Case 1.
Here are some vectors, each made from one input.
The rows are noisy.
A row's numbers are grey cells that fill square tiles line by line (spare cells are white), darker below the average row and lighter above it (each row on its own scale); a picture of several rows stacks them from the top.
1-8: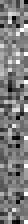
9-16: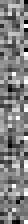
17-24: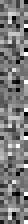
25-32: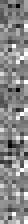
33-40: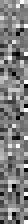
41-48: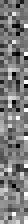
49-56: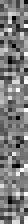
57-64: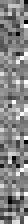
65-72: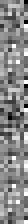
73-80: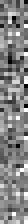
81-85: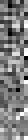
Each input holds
either a point on an 8-point circle, or a fixed value.
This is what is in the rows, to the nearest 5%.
About 95% of them hold a point on an 8-point circle. The rest hold a fixed value.
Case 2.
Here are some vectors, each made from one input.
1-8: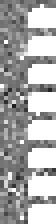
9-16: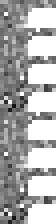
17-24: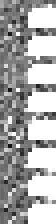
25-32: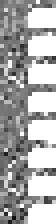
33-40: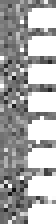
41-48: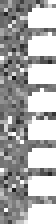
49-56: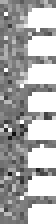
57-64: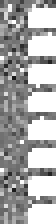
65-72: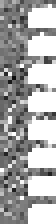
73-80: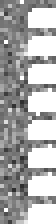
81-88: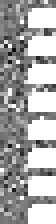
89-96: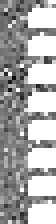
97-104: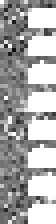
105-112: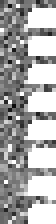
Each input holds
one of 11 labels.
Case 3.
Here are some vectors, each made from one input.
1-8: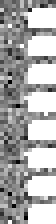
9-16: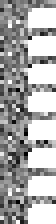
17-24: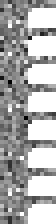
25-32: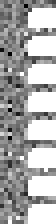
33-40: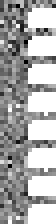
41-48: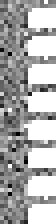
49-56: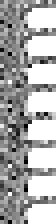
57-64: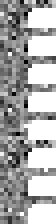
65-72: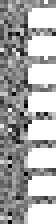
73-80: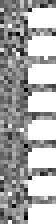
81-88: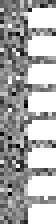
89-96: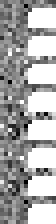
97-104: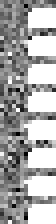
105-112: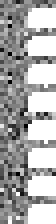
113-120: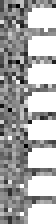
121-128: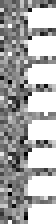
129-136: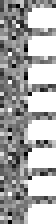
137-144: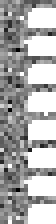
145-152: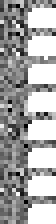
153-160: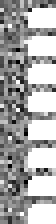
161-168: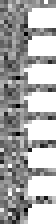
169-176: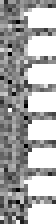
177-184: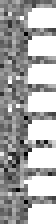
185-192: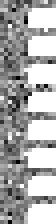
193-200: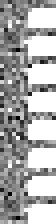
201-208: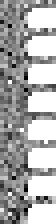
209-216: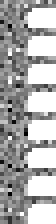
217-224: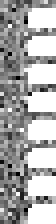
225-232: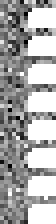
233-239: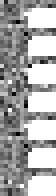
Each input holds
one of 11 labels.
